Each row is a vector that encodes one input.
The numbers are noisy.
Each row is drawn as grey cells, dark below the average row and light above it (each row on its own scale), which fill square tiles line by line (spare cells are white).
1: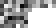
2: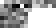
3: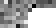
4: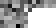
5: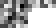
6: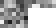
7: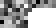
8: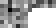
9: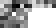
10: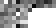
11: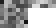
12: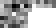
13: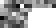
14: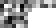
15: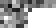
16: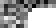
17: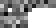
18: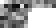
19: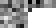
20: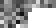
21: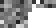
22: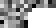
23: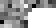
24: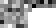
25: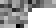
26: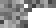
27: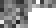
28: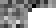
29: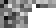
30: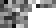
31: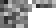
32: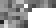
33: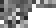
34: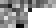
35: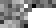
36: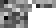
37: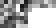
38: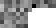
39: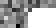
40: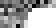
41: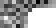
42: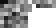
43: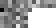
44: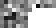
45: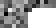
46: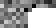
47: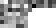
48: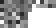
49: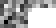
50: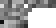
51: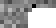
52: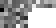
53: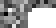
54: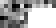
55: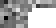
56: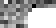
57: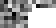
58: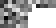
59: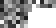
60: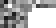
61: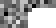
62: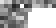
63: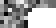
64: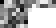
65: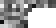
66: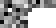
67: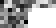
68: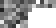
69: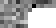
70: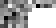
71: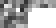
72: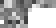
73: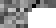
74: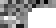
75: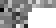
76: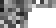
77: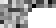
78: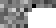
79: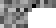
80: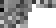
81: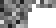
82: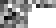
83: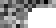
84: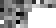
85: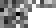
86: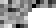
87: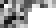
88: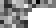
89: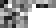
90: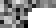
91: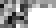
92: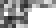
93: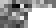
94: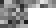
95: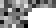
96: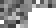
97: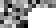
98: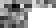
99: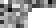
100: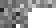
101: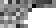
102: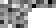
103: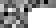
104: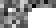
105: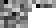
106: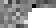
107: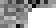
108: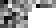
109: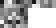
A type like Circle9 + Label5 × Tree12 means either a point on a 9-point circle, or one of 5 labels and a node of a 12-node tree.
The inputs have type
Bool × Bool × Bool + Circle6 + Unit.
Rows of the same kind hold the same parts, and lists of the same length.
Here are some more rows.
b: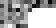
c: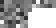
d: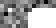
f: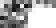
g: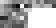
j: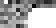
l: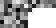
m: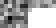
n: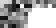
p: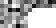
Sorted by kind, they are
b, d, j, l, p
c, m
f, g, n

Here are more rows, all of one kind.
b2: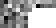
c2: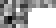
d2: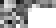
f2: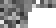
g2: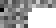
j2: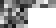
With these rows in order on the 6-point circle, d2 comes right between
f2 and j2.
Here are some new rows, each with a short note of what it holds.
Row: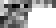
a fixed value
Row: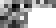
a fixed value
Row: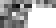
a fixed value
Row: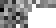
a point on a 6-point circle
